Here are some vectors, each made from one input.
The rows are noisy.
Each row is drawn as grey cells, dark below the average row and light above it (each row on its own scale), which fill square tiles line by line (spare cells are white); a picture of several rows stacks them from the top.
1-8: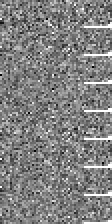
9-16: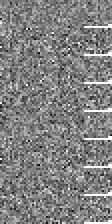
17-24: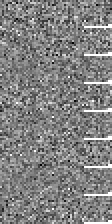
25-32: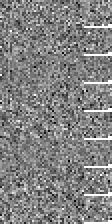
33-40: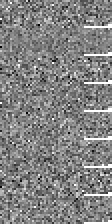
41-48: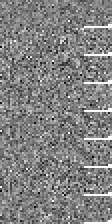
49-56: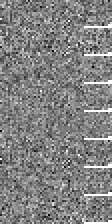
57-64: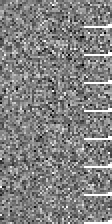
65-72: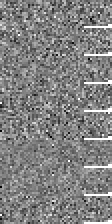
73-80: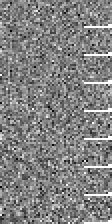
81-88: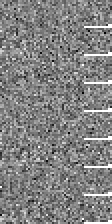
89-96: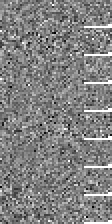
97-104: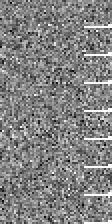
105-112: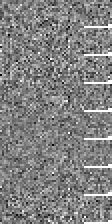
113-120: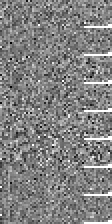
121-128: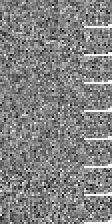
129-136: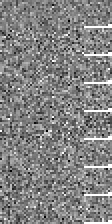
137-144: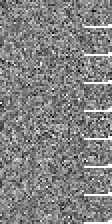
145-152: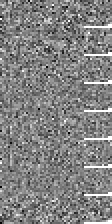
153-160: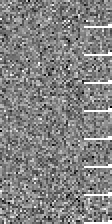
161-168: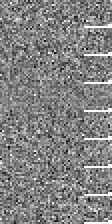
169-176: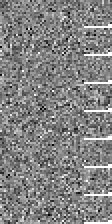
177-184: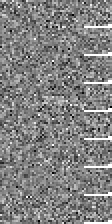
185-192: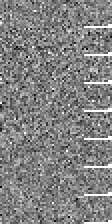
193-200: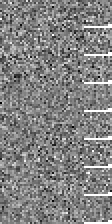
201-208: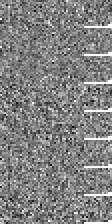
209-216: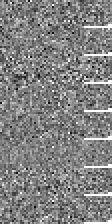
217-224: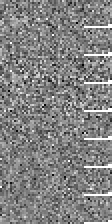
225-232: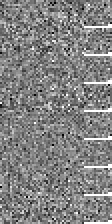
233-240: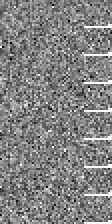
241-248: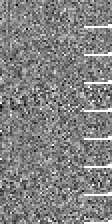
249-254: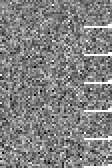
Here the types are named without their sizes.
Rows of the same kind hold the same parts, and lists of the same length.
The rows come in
3 kinds.
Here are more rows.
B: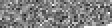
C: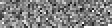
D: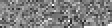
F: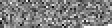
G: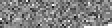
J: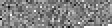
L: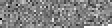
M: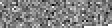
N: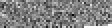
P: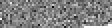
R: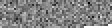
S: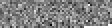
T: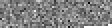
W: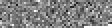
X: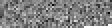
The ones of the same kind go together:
B, D, F, G, P
C, J, L, M, R, S, T, W, X
N

